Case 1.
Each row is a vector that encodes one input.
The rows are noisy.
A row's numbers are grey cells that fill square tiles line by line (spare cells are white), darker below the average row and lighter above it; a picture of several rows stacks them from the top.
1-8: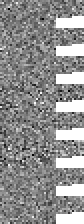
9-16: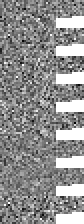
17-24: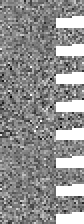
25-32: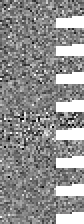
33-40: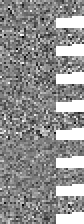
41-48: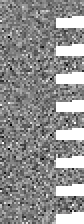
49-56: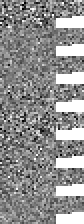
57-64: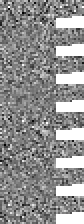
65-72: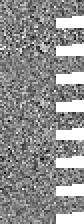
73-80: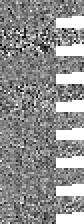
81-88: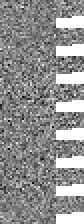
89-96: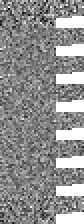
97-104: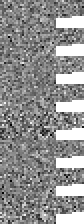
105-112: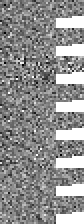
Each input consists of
either a point on a 9-point circle, or a point on a 9-point line.
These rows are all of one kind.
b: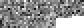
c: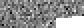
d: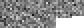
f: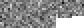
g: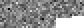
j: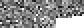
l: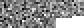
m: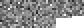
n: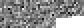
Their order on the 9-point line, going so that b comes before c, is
b, c, n, g, f, d, m, l, j.
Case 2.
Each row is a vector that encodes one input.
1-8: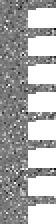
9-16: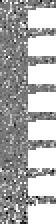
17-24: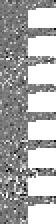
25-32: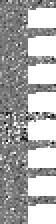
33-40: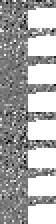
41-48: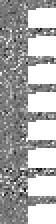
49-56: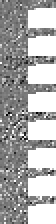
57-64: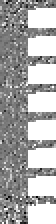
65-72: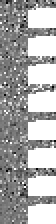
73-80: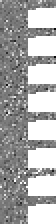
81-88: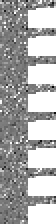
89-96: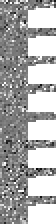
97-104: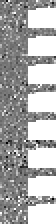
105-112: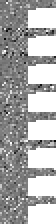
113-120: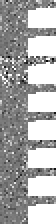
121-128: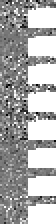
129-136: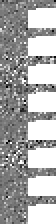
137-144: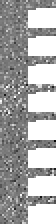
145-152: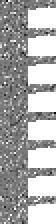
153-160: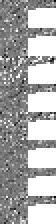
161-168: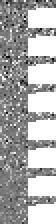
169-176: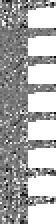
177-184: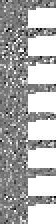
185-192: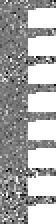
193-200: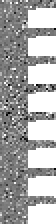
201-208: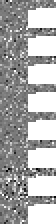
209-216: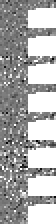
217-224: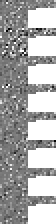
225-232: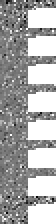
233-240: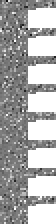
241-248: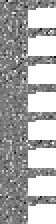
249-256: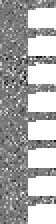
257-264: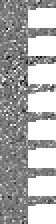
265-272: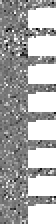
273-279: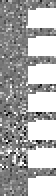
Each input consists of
either a point on a 13-point line, or five true/false values.
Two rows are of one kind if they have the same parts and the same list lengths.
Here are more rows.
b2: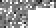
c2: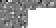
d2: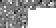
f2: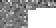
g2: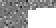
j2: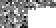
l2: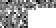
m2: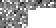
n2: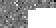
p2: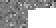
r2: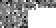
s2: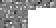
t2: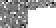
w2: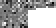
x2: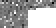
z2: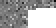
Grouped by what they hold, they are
b2, c2, d2, f2, g2, m2, n2, p2, s2, t2, x2, z2
j2, l2, r2, w2

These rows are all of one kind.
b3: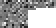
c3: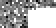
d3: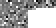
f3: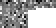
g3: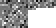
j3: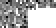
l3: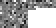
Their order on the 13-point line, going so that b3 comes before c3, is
d3, g3, b3, l3, f3, c3, j3.
